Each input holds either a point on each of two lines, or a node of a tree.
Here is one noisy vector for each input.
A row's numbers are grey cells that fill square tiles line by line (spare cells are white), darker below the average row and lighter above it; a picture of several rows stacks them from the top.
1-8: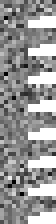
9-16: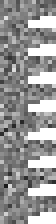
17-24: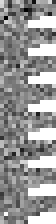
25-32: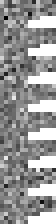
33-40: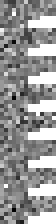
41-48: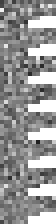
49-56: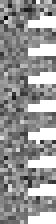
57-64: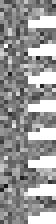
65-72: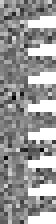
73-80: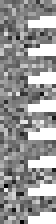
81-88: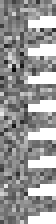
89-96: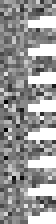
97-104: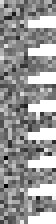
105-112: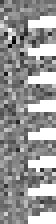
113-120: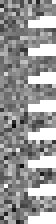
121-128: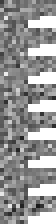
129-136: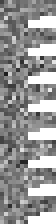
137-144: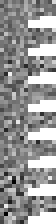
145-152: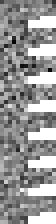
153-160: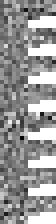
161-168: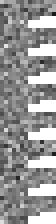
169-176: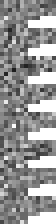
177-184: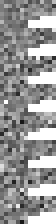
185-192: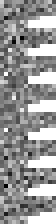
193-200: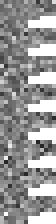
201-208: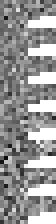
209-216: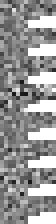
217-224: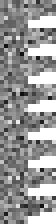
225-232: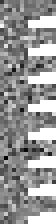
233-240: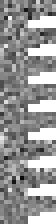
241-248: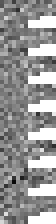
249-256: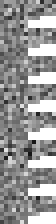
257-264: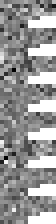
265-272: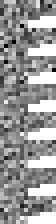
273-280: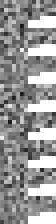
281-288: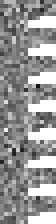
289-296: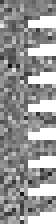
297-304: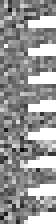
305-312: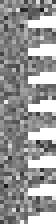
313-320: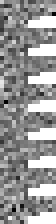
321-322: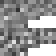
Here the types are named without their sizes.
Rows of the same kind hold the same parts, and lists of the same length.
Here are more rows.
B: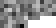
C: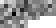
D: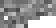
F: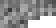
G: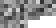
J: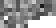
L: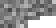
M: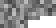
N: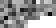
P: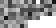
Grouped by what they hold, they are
B, C, G, N, P
D, F, J, L, M

